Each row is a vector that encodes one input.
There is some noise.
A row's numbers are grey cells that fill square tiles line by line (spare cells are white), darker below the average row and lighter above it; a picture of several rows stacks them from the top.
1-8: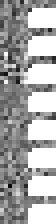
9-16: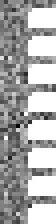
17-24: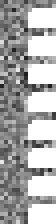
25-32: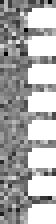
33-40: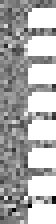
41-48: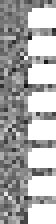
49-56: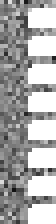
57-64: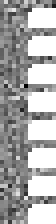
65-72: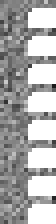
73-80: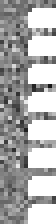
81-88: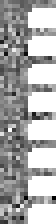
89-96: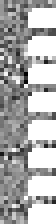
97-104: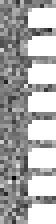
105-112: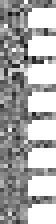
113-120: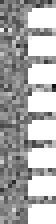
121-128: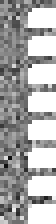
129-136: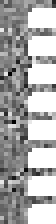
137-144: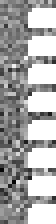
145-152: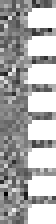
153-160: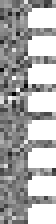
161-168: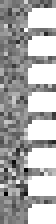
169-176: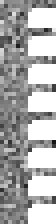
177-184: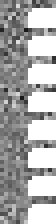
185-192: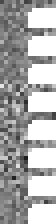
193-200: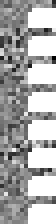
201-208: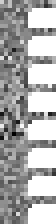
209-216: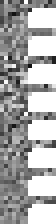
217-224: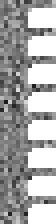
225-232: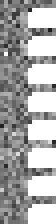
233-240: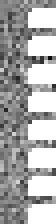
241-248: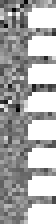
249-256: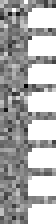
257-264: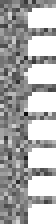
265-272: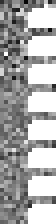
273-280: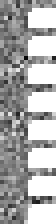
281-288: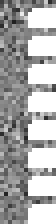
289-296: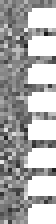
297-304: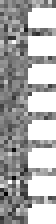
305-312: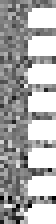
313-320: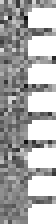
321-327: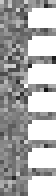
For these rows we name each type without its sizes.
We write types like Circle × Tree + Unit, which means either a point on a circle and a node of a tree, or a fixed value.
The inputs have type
List(Line) + Tree.
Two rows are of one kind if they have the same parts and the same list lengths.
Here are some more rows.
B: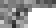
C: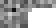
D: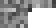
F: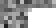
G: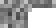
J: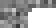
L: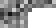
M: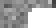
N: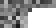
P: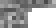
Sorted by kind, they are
B
C, N, P
D, J, M
F, G, L

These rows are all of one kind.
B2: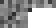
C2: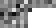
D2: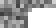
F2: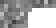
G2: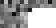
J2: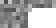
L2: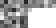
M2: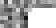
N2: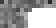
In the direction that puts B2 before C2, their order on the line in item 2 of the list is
G2, N2, B2, J2, M2, C2, D2, L2, F2.
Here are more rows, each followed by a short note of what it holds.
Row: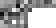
a list of two items
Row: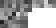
a list of two items
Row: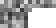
a list of two items
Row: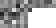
a list of two items
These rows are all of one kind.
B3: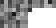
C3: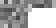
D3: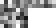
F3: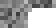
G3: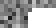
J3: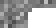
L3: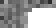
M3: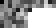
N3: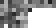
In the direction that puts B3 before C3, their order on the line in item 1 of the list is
M3, B3, L3, N3, G3, J3, F3, D3, C3.
